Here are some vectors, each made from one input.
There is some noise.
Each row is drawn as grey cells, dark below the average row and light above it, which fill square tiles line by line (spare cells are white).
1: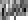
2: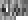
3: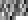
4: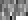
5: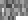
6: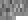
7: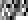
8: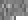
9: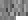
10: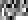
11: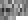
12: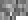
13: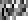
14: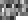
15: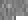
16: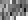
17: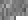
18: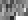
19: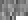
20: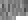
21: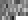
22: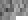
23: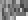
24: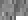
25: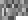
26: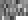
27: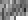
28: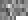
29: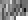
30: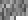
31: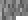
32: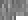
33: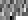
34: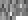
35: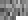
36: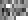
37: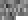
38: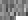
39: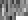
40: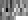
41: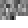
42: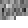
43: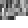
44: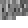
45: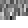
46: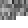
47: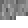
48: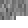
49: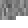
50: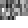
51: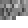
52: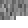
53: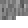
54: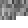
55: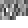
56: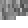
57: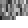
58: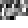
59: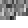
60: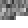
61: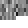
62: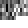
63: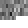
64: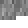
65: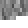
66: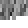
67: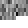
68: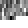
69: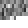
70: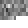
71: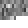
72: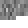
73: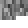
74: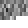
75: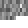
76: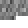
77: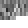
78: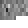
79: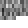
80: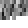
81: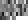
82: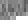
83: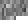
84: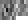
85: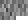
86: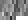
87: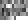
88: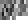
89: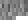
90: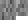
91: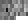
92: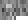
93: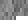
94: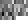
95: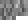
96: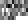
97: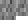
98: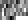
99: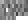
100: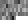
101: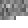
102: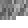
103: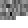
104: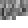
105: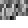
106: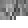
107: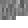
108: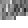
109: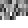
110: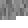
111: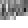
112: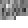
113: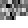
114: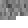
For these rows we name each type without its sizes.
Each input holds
either a label, or a point on a line, or a node of a tree.
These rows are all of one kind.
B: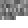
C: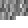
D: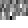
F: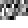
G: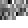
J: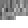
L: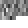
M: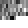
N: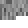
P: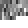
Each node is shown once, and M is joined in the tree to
B.
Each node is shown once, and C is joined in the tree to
D.
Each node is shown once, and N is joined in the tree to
F and L.
